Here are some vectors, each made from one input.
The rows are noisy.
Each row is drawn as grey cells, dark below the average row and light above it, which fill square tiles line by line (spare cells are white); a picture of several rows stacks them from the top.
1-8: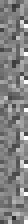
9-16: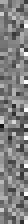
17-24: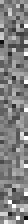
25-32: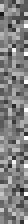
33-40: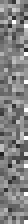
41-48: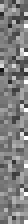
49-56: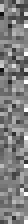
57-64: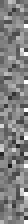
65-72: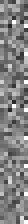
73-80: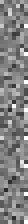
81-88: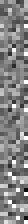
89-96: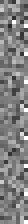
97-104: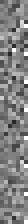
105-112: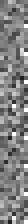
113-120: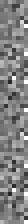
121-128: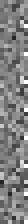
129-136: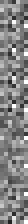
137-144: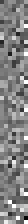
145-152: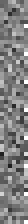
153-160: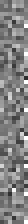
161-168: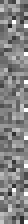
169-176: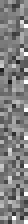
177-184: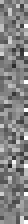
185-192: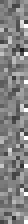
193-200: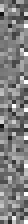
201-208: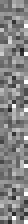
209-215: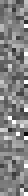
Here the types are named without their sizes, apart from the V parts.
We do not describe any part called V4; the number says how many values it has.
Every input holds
either a point on a circle, or a fixed value, or a true/false value and a value of V4.
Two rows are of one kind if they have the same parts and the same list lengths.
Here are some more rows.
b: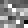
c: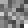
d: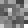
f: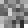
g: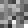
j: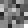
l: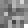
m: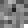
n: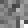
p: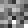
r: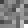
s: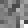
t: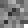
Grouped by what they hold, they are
b
c, d, f, l, m, n, r, s, t
g, j, p

